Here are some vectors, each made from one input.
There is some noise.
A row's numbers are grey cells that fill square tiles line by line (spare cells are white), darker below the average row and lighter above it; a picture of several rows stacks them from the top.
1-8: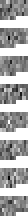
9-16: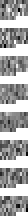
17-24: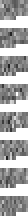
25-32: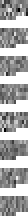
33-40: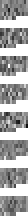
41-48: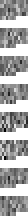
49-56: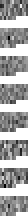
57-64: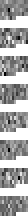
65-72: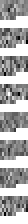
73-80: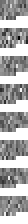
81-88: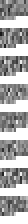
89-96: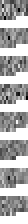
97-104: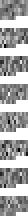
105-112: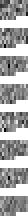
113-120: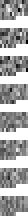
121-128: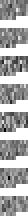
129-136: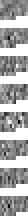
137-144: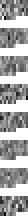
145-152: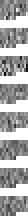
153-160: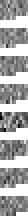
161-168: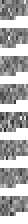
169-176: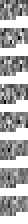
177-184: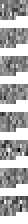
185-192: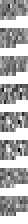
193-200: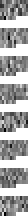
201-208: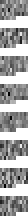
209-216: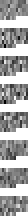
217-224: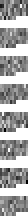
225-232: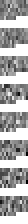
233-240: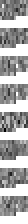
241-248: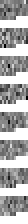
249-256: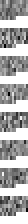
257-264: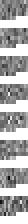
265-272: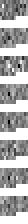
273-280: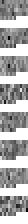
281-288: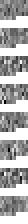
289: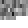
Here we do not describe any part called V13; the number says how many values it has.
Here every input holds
either one of 12 labels and a value of V13, or a node of a 10-node tree.
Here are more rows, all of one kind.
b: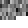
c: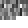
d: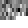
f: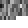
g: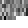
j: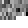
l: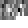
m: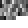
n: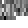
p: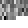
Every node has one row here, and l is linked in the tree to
d.
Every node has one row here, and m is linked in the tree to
f.
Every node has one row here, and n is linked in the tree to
g.
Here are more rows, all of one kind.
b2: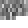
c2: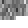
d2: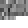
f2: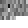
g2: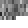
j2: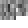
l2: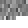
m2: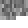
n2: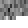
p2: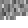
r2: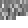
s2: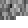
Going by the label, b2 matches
c2 and p2.
